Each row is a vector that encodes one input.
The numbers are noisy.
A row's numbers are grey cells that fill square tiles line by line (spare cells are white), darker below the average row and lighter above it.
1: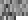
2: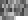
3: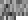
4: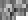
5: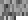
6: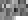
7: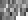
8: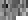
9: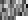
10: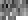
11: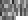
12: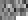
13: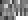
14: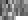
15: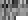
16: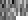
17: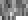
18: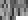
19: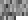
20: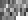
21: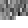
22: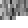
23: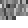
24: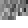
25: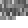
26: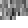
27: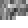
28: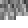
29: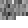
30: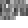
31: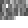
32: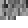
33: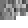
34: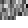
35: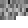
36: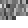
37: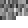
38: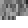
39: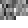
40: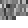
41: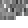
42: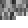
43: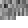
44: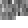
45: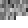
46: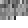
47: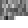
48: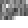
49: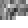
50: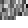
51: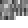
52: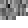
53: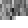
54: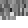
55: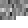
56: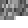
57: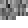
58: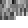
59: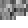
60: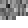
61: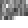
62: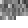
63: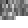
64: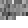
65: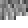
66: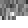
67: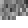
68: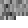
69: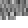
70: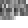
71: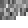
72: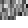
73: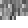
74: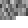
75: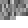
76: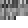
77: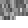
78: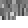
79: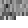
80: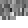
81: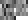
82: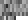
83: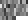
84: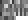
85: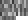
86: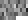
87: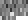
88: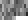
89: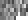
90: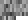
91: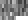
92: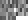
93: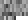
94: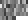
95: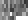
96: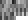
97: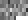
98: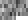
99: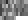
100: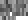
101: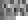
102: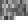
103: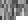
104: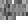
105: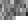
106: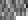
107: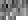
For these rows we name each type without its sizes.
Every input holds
a list of points on a circle.
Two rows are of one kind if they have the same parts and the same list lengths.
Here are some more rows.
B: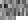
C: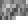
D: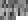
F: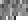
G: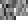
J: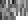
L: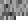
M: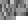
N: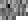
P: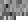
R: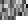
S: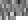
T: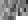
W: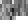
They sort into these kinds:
B, D, F, M, S, T, W
C, J
G, L, N, P
R

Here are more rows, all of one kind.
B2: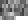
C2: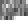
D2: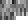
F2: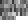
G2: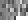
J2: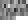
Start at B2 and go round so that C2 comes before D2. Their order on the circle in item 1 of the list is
B2, C2, J2, G2, D2, F2.
